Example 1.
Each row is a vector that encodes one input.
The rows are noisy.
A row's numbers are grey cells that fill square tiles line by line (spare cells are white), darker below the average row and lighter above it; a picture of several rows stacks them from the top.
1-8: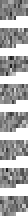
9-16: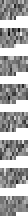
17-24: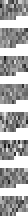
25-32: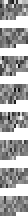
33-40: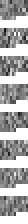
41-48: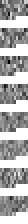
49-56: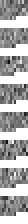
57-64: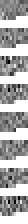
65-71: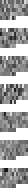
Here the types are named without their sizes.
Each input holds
a list of points on a line.
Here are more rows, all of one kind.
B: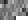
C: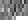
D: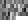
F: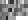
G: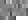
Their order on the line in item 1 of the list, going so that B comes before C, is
D, B, G, C, F.
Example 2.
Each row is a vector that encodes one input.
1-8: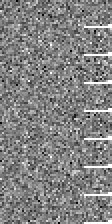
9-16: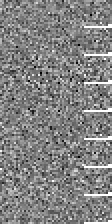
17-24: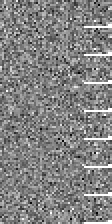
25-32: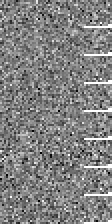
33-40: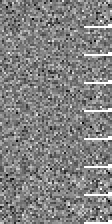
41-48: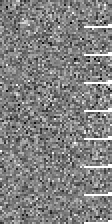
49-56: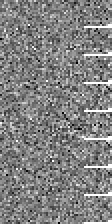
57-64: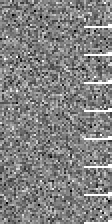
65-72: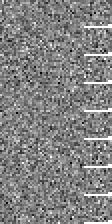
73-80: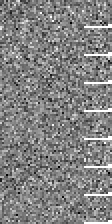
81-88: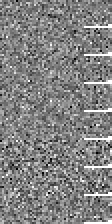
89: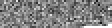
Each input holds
either a point on a 6-point line, or a point on an 8-point line.
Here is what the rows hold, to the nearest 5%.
About 45% of them hold a point on a 6-point line. The rest hold a point on an 8-point line.
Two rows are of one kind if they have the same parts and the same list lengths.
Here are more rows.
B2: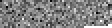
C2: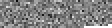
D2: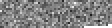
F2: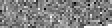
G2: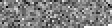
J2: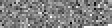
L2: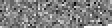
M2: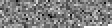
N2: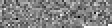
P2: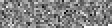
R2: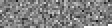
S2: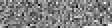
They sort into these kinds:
B2, F2, G2, J2, L2, S2
C2, D2, M2, N2, P2, R2

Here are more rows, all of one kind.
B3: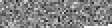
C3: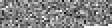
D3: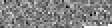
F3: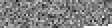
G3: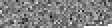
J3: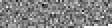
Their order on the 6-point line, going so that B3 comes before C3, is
F3, G3, J3, B3, D3, C3.
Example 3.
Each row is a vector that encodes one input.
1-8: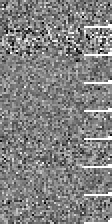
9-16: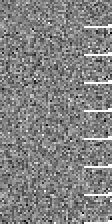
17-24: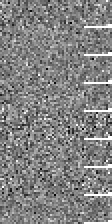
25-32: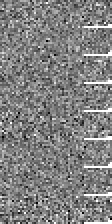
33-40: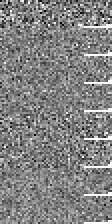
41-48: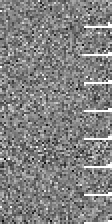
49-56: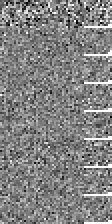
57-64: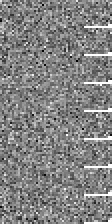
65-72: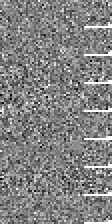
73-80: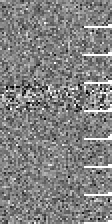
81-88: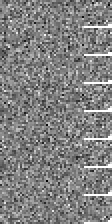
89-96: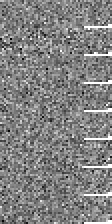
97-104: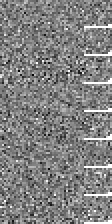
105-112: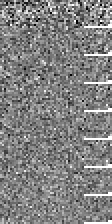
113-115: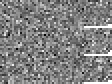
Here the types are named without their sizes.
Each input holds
a list of points on a line.
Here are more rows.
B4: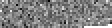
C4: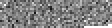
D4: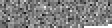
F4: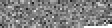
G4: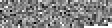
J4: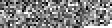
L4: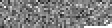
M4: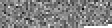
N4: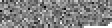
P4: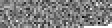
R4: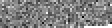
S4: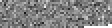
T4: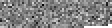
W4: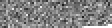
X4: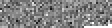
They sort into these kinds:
B4, D4, F4, L4, M4, P4, R4, W4
C4, G4, N4, S4, T4, X4
J4

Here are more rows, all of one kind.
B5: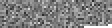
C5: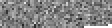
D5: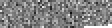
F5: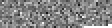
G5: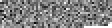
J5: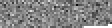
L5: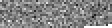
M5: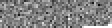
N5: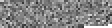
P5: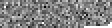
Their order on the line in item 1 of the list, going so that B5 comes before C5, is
P5, G5, M5, F5, J5, L5, B5, C5, N5, D5.
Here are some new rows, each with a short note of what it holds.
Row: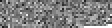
a list of one item
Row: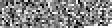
the empty list
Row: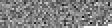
a list of one item
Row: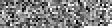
the empty list
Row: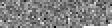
a list of two items
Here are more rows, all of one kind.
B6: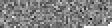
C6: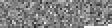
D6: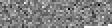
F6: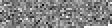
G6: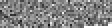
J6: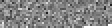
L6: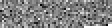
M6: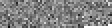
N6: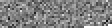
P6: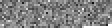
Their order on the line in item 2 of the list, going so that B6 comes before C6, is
D6, M6, G6, B6, F6, J6, N6, L6, P6, C6.
